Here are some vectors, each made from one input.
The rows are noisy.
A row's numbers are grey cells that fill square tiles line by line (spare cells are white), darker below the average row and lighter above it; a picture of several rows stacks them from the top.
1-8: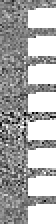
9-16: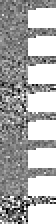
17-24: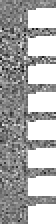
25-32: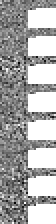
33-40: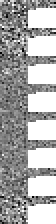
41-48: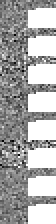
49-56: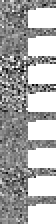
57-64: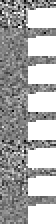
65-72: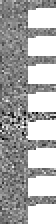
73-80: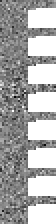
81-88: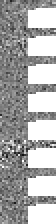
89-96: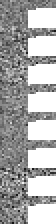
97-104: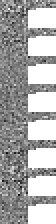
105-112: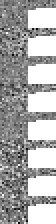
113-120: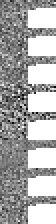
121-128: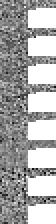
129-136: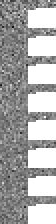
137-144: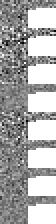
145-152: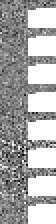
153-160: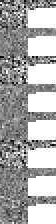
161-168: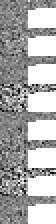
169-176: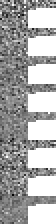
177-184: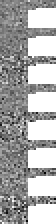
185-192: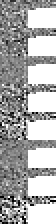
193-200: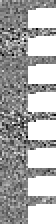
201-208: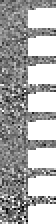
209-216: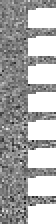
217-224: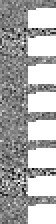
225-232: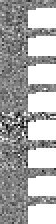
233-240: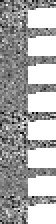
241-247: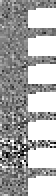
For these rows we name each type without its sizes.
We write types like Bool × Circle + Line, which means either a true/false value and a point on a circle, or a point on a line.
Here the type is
Bool × Bool × Bool × Circle × Circle × Circle × (Circle + Unit).
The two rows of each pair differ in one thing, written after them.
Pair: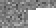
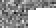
the place on one of the three circles
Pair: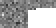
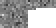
the place on one of the three circles
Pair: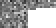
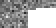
the place on one of the three circles
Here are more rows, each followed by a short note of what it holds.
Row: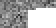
a point on each of four circles and three true/false values
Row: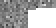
a point on each of four circles and three true/false values
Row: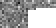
a point on each of three circles and three true/false values
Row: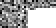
a point on each of three circles and three true/false values
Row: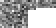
a point on each of four circles and three true/false values
